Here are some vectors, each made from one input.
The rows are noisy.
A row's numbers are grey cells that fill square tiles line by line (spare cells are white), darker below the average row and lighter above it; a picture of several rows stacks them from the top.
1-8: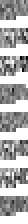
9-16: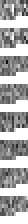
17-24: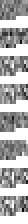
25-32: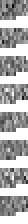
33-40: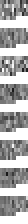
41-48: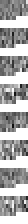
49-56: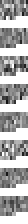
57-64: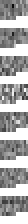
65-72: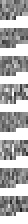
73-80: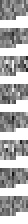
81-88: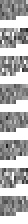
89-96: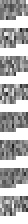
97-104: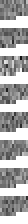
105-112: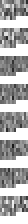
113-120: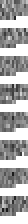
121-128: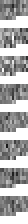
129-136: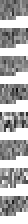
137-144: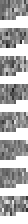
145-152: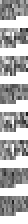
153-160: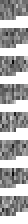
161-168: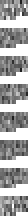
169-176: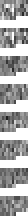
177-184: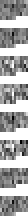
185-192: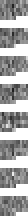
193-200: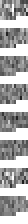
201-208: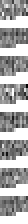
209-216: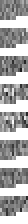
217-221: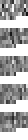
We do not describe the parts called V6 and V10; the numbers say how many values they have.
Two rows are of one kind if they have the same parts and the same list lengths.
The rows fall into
3 kinds.
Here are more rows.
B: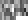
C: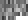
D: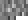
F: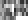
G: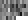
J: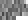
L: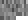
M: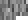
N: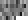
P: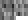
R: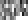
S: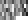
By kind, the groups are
B, F, R, S
C, D, J, L, M
G, N, P

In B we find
one of 9 labels.
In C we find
a value of V6 and a value of V10.
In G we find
a point on an 11-point line and a value of V10.
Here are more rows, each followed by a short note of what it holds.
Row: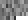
a value of V6 and a value of V10
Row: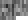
a point on an 11-point line and a value of V10
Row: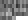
a point on an 11-point line and a value of V10
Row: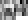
one of 9 labels
